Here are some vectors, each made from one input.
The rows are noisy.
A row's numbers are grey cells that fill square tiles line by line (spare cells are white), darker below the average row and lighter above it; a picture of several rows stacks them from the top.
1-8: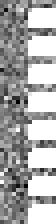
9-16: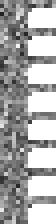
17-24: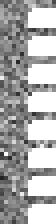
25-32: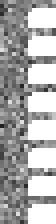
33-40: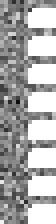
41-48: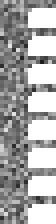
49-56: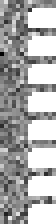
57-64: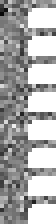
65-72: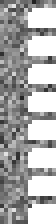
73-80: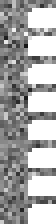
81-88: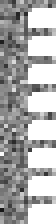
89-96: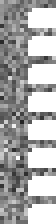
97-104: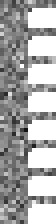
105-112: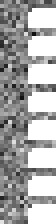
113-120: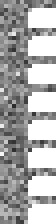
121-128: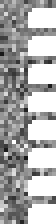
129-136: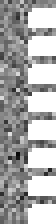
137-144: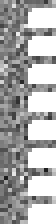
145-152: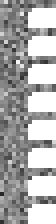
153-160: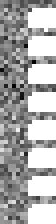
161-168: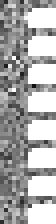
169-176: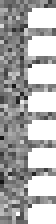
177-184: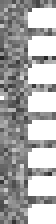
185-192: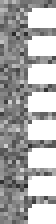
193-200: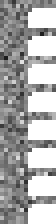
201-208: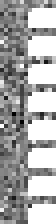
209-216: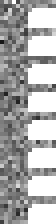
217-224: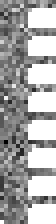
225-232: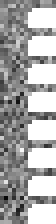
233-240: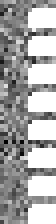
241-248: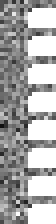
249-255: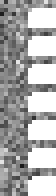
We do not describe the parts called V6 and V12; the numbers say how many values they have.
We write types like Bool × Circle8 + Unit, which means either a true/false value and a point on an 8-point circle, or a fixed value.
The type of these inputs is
Line4 × (Line4 + V6) + V12.
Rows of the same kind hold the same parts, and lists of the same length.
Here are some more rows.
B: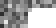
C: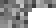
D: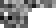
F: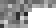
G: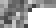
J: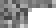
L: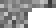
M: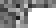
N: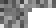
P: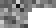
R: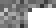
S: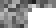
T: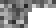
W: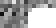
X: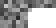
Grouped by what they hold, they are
B, C, D, F, J, L, M, W, X
G, N, T
P, R, S

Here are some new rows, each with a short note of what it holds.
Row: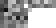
a value of V12
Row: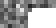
a value of V12
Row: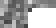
a point on a 4-point line and a value of V6
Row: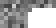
a point on each of two 4-point lines
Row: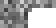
a value of V12
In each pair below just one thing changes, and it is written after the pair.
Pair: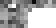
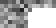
the value of V6
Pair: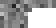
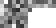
the value of V6
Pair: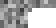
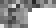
the place on the 4-point line
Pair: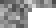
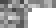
the value of V6
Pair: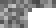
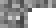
the value of V6
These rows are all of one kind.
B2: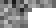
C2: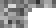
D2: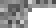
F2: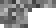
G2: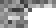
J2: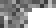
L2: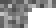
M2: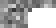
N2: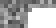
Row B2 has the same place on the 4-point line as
C2 and N2.
